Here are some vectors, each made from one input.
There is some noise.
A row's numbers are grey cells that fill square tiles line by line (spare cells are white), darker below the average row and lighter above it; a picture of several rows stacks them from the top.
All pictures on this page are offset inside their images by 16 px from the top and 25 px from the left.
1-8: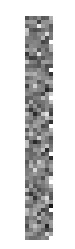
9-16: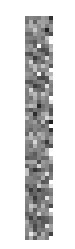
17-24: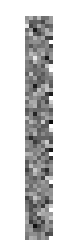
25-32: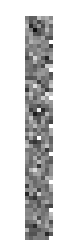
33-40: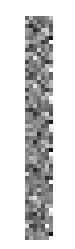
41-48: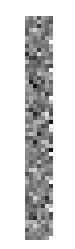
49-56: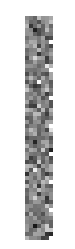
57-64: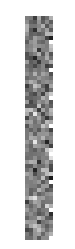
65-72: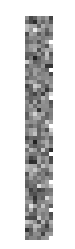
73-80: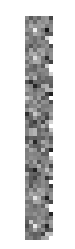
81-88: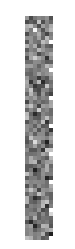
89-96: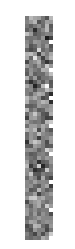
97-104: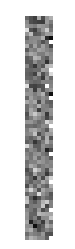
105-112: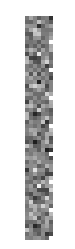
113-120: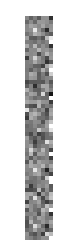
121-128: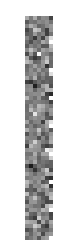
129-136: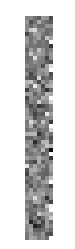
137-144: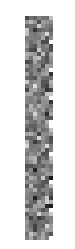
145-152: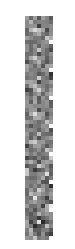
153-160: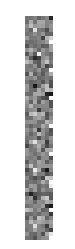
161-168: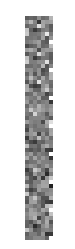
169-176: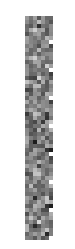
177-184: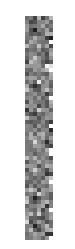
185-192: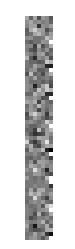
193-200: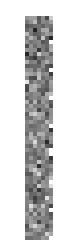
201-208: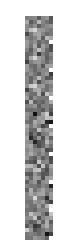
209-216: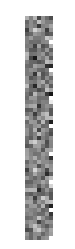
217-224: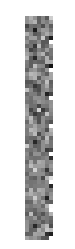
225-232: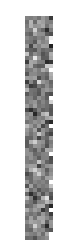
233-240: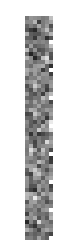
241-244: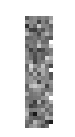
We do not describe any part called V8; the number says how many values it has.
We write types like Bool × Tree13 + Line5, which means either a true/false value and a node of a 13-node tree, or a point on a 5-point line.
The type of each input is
Bool × (Line11 + V8).
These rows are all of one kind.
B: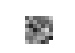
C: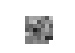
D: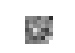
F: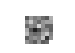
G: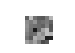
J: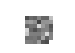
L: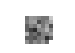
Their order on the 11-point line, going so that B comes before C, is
G, B, C, L, D, F, J.
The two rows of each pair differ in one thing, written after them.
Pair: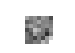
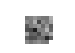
the true/false value
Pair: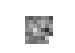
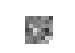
the place on the 11-point line
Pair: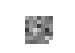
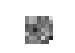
the true/false value
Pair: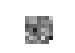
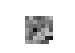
the place on the 11-point line
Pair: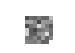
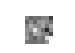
the true/false value
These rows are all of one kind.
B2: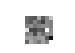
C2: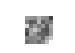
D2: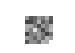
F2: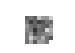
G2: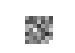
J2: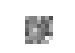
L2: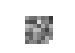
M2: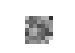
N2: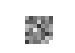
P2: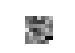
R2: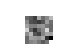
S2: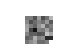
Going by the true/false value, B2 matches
F2, P2, R2 and S2.
